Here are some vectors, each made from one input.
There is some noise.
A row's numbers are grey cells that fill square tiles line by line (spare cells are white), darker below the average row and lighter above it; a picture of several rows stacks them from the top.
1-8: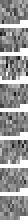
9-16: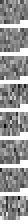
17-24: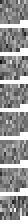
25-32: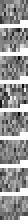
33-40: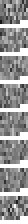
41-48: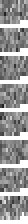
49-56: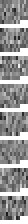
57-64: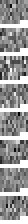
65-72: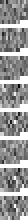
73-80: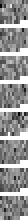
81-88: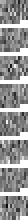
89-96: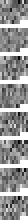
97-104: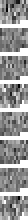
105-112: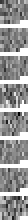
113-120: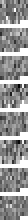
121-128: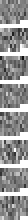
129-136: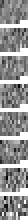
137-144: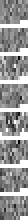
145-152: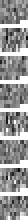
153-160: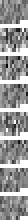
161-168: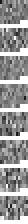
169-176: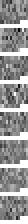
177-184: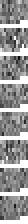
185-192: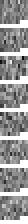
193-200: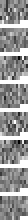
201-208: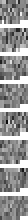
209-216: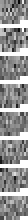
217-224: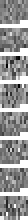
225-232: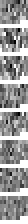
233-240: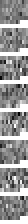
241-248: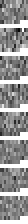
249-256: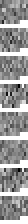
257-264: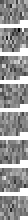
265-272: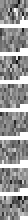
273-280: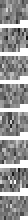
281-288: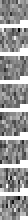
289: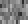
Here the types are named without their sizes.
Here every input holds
either a point on each of two lines and a true/false value, or a list of points on a circle.
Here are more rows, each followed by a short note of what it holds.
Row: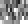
a point on each of two lines and a true/false value
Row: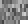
a list of one item
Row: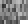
a list of one item
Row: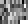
the empty list
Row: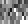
a point on each of two lines and a true/false value
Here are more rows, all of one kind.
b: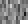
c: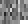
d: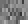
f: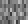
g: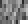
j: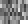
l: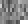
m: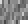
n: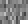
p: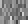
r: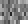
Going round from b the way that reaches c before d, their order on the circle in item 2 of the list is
b, p, n, g, c, f, d, j, r, m, l.
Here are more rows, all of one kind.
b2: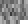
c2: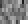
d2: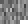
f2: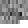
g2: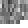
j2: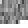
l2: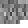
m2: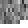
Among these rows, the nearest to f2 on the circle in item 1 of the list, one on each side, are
c2 and j2.
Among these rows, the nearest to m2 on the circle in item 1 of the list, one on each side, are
d2 and g2.
